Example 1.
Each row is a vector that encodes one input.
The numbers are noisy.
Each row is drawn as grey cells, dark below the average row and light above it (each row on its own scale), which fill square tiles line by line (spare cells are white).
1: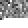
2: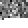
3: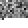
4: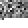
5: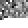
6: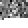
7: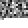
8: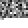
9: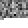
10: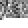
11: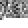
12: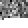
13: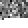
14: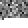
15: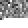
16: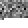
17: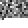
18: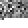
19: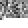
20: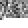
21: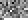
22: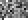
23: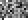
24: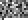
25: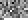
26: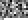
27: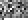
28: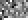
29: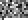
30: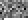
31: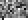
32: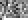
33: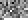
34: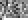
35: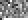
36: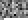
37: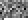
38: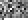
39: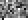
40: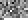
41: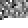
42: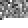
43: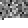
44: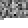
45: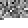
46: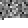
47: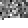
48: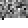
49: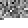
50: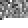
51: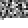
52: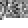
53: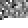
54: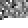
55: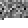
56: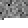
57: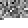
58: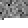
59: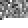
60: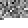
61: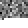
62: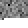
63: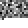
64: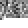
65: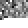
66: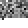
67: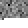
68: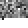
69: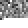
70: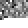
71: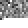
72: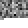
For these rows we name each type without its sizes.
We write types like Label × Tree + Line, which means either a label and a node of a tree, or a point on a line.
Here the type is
Line + Tree.
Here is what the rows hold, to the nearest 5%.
About 45% of them hold a point on a line. The rest hold a node of a tree.
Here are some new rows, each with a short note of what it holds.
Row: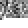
a point on a line
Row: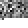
a node of a tree
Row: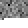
a node of a tree
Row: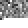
a point on a line
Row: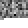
a node of a tree
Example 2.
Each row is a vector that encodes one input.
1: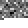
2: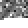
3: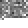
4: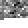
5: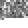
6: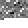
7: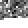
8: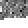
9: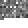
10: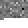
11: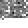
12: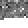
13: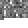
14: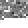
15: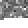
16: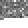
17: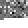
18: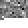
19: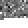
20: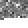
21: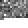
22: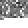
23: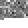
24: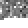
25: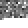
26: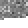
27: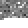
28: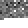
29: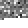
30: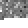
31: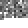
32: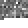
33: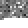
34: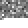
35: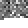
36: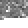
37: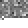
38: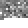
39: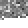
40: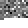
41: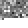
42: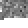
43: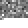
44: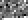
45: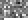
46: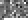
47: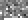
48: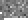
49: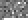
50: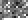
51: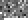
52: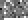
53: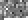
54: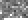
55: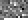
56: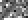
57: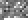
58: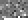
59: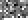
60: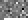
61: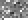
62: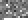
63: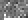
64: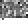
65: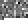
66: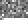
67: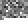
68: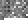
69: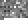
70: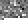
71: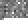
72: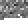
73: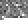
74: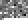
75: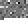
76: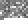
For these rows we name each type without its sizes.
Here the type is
Label × Line × Line + Unit.
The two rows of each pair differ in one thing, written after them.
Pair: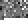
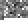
the label
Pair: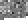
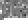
the place on one of the two lines
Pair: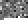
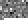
the label
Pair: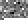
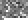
the label
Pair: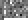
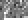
the label
